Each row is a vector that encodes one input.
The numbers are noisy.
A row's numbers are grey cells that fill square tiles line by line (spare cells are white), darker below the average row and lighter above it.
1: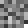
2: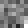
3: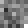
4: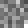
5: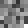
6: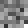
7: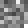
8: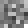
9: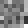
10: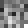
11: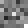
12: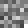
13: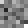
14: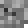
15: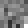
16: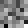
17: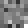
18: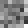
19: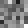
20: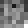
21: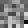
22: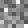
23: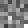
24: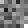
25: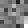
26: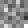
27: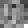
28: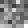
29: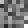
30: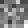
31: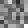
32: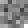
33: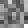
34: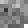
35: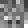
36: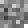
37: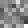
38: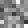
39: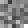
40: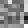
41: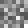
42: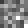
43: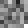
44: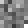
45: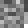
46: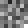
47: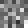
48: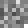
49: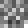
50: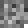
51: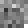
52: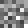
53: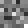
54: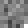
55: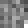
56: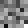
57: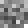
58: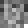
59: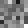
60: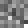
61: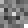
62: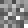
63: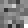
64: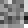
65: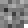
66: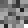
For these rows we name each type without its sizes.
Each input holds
a point on each of two lines, together with either a fixed value, or four true/false values.
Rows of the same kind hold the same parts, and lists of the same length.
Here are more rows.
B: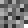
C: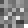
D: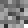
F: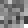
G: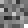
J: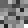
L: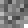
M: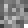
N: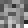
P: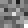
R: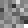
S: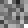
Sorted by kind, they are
B, C, G, L, M, N, P, R
D, F, J, S

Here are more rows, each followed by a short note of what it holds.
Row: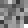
a point on each of two lines
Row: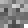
a point on each of two lines and four true/false values
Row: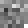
a point on each of two lines and four true/false values
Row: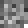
a point on each of two lines and four true/false values
